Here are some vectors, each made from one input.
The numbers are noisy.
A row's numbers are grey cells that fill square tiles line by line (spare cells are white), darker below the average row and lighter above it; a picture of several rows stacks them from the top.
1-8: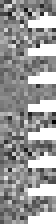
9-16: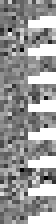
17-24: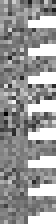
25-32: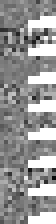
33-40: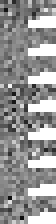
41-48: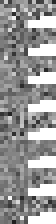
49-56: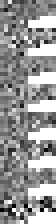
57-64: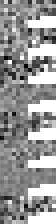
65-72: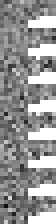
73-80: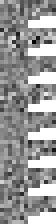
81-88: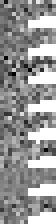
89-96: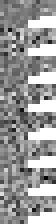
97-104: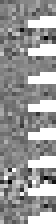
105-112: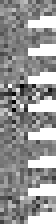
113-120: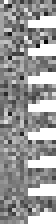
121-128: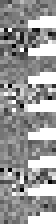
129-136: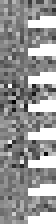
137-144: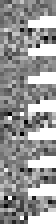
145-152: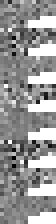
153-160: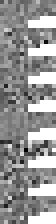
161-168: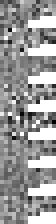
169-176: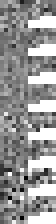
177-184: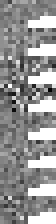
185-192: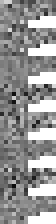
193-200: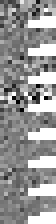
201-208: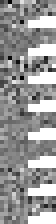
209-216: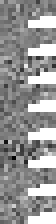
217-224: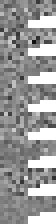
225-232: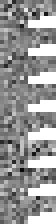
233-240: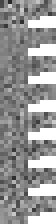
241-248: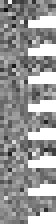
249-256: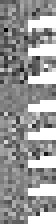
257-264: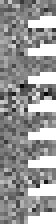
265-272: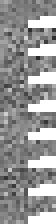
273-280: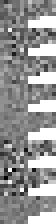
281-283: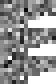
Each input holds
either a point on a 10-point circle, or a point on each of three 8-point lines.
